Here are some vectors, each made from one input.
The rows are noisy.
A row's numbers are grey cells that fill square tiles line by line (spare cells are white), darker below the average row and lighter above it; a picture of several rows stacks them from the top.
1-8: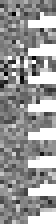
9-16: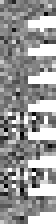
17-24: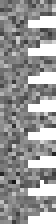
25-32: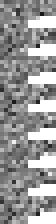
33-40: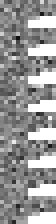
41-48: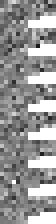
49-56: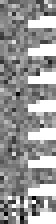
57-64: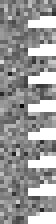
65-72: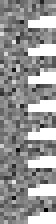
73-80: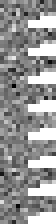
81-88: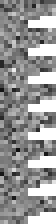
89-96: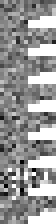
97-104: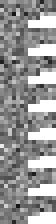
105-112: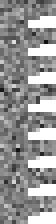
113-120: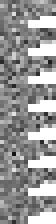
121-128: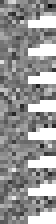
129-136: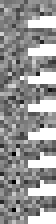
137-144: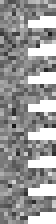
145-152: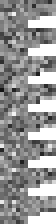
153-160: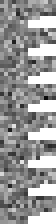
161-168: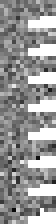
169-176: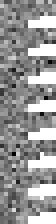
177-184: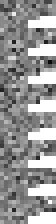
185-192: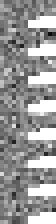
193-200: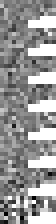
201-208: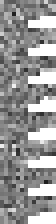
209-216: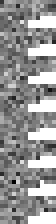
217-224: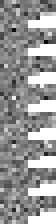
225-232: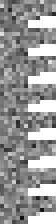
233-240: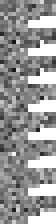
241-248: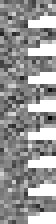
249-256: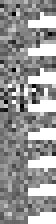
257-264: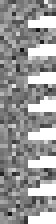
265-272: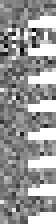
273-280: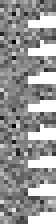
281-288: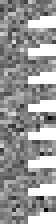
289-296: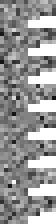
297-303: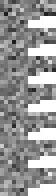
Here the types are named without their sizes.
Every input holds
a list of points on a line.
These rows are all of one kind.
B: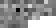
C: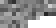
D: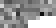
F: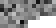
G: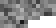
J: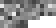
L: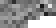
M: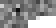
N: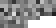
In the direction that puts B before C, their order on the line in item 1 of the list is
J, D, M, B, N, G, F, C, L.
